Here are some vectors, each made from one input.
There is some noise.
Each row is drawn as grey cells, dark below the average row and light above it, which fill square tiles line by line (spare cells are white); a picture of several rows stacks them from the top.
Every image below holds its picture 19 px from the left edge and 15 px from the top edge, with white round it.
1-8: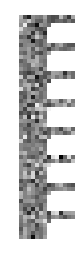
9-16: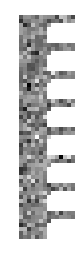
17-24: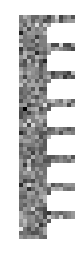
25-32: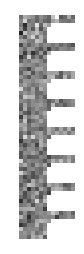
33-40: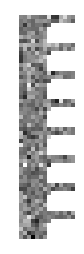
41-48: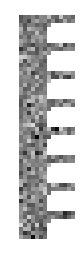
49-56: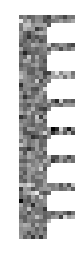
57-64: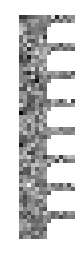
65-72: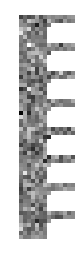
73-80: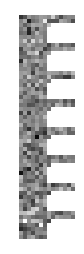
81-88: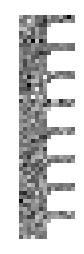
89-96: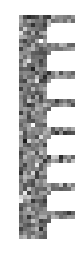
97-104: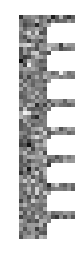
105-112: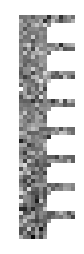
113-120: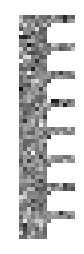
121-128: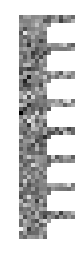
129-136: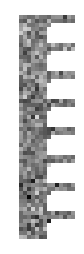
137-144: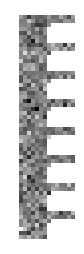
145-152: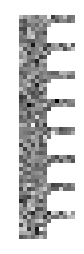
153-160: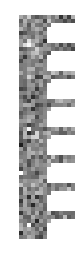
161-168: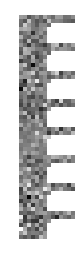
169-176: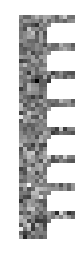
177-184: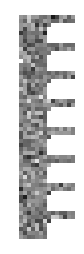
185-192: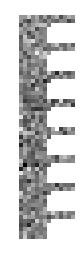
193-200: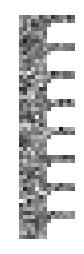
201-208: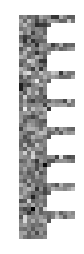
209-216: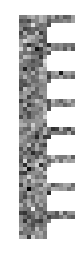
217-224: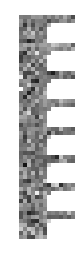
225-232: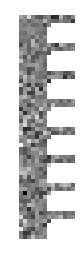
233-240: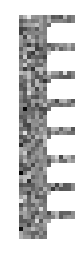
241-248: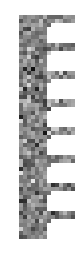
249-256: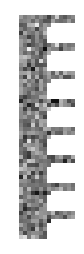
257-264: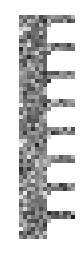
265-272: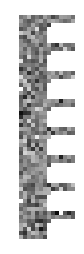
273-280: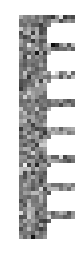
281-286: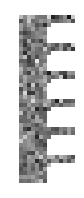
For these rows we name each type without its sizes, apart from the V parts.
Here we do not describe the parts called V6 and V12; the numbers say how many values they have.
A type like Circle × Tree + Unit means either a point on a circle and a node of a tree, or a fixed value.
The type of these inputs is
Bool × Line × V6 × V12.
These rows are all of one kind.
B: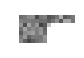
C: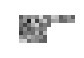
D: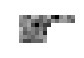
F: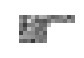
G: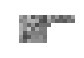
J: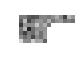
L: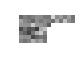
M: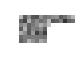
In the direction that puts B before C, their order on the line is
D, F, B, C, L, J, G, M.
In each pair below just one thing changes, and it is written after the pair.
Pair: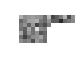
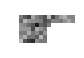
the value of V6
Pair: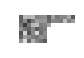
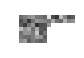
the true/false value
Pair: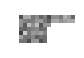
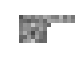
the value of V6
